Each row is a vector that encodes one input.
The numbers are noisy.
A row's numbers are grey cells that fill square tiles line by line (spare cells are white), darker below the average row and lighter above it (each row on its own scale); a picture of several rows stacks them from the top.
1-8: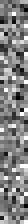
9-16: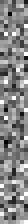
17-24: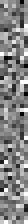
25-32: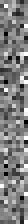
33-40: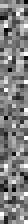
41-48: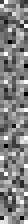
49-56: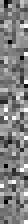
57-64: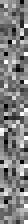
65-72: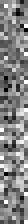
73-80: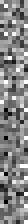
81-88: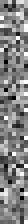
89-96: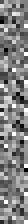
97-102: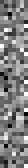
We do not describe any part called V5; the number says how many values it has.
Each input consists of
either a node of an 8-node tree, or four true/false values and a value of V5.
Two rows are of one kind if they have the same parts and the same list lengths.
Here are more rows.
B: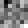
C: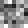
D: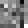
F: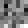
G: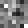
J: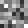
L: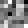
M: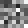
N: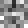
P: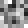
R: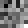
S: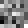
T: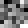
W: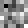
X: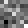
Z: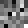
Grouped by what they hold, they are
B, C, F, L, M, N, P, R, S, T, W, X, Z
D, G, J

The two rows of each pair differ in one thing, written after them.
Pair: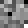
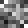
the value of V5
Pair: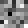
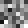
the value of V5
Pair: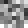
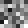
the value of V5
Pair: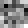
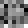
the value of V5
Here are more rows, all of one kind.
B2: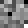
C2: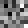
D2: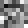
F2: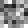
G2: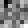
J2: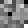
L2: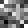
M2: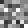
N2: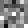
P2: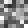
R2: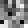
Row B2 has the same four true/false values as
J2, L2, M2 and P2.
